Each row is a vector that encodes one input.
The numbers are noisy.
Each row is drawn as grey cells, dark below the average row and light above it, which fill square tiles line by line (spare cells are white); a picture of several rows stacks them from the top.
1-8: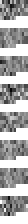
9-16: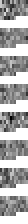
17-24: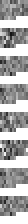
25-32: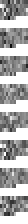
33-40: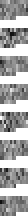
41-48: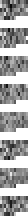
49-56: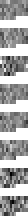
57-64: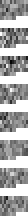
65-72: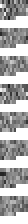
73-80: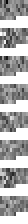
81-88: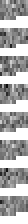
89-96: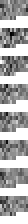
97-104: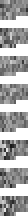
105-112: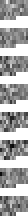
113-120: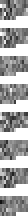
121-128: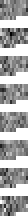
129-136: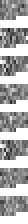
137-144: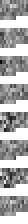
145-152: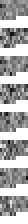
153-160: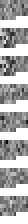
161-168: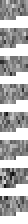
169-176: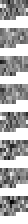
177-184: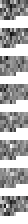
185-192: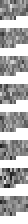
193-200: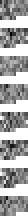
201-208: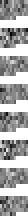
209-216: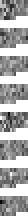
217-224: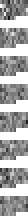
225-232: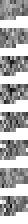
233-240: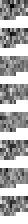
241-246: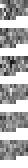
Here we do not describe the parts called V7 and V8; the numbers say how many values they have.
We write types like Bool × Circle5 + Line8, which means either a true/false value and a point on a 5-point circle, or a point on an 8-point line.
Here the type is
Bool × (Line4 + V8) × V7.
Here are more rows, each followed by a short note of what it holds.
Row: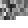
a point on a 4-point line, a true/false value and a value of V7
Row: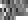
a point on a 4-point line, a true/false value and a value of V7
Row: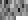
a true/false value, a value of V7 and a value of V8
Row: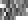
a point on a 4-point line, a true/false value and a value of V7
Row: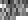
a point on a 4-point line, a true/false value and a value of V7
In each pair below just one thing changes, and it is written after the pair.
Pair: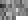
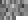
the true/false value
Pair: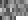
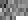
the true/false value
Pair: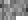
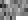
the value of V8
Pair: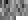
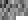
the true/false value
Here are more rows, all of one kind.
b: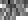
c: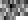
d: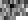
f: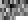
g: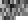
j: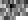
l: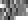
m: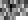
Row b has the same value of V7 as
c and j.
